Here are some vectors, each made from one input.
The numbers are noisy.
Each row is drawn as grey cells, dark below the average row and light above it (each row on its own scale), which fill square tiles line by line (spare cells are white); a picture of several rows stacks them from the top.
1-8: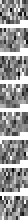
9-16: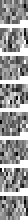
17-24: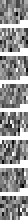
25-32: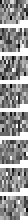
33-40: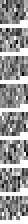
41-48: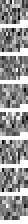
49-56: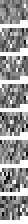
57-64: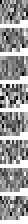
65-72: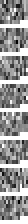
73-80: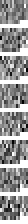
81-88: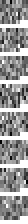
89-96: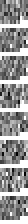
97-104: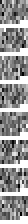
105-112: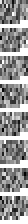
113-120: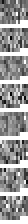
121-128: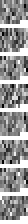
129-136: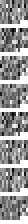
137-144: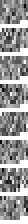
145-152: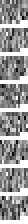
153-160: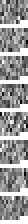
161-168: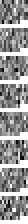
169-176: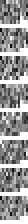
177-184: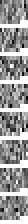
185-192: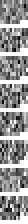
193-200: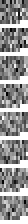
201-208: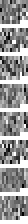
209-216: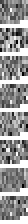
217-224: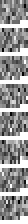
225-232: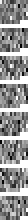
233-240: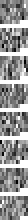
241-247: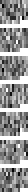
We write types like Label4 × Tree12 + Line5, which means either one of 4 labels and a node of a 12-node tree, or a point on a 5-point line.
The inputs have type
Bool × Bool × Bool × (Circle8 + Circle9).
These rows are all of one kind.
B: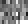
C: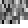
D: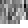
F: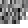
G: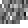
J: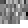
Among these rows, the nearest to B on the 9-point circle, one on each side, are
D and J.
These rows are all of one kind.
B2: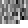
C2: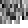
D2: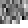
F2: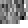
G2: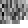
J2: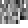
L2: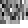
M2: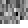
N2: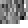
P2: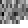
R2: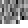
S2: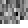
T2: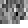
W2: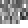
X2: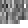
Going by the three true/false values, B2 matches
J2, M2, R2 and S2.
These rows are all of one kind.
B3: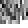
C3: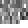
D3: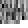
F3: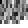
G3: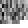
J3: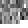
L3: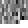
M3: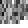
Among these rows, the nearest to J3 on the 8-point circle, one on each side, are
C3 and M3.
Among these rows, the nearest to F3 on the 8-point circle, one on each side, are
G3 and M3.
